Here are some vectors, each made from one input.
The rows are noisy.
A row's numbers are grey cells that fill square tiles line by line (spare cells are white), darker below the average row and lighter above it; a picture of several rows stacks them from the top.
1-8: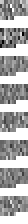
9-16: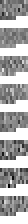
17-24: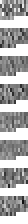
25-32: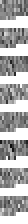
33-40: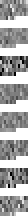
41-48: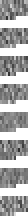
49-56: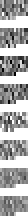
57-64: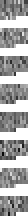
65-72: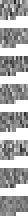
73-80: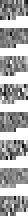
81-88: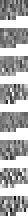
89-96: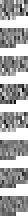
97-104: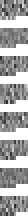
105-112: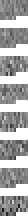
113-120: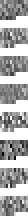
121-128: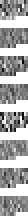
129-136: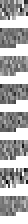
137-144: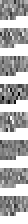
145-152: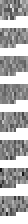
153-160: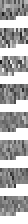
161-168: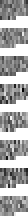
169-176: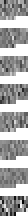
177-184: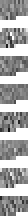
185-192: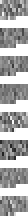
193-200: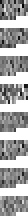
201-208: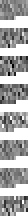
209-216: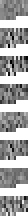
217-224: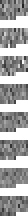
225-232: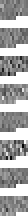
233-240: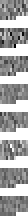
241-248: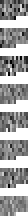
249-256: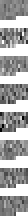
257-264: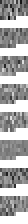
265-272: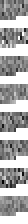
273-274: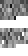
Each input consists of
a true/false value, together with a list of up to two points on a 13-point circle.
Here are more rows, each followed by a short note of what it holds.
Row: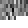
a true/false value, together with a list of one item
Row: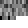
a true/false value, together with the empty list
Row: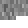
a true/false value, together with a list of two items
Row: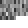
a true/false value, together with the empty list
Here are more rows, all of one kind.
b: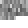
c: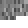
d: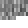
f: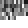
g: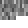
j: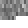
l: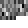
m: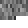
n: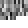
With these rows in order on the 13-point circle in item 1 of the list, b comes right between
j and l.
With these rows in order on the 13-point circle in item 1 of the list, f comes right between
g and m.
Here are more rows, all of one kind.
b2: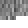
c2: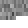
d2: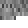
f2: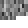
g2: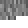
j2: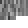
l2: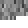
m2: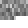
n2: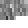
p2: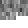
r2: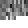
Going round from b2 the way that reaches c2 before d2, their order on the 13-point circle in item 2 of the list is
b2, c2, n2, j2, d2, p2, g2, l2, m2, f2, r2.
